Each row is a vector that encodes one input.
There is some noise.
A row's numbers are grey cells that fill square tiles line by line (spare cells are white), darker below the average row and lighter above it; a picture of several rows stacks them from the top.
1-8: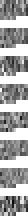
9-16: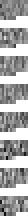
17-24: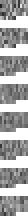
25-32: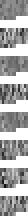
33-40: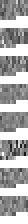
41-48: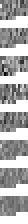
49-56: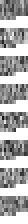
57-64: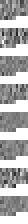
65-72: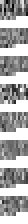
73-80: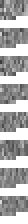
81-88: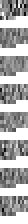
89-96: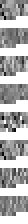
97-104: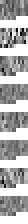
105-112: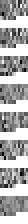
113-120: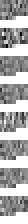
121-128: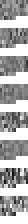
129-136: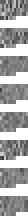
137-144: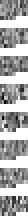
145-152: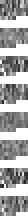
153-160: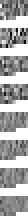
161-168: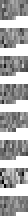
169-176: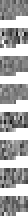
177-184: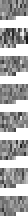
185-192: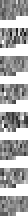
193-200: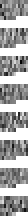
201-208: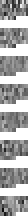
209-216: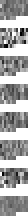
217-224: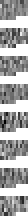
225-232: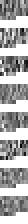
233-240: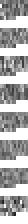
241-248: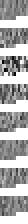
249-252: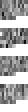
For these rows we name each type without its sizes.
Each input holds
either a fixed value, or two labels, or a node of a tree.
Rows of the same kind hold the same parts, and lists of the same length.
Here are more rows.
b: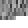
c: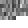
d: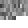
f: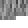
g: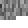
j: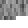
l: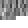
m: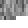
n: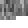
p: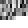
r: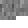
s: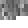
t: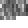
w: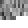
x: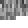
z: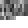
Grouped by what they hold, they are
b, d, f, g, l, m, n, s
c, j, r, z
p, t, w, x

